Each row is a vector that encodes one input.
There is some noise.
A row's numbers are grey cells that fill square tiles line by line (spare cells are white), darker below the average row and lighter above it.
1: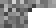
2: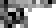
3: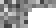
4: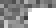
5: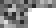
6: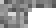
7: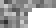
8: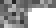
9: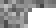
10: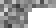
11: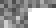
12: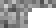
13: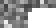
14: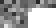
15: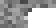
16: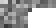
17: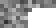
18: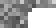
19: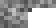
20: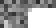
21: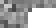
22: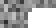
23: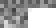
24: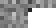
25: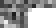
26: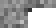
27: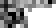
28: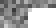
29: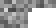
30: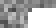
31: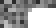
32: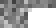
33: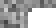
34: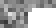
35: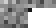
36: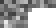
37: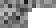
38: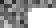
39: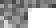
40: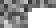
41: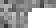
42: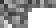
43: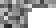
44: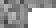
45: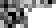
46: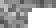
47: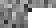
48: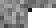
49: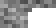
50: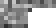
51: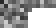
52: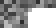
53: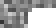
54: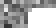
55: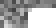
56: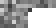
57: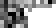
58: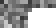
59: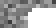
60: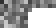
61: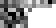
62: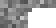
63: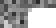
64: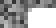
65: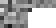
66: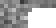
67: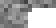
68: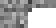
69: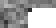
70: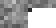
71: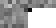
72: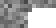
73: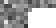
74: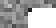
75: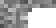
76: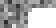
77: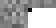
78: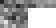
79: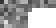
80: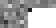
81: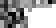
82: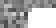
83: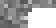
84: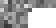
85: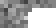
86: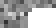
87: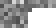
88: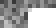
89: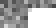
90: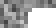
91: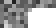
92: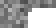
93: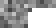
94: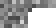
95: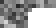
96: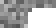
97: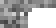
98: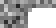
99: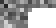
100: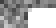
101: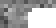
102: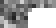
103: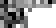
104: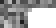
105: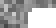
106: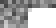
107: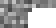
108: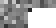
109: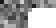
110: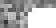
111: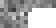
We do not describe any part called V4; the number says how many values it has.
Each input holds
a list of up to two items, each a true/false value and a value of V4.
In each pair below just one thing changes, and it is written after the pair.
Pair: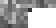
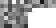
the true/false value in item 1 of the list
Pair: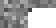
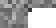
the value of V4 in item 2 of the list
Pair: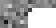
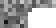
the true/false value in item 1 of the list
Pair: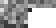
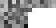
the true/false value in item 1 of the list
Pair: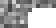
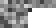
the value of V4 in item 2 of the list
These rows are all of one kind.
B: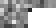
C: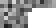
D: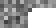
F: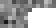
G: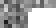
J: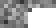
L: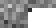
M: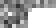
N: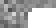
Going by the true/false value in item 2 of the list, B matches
C and N.
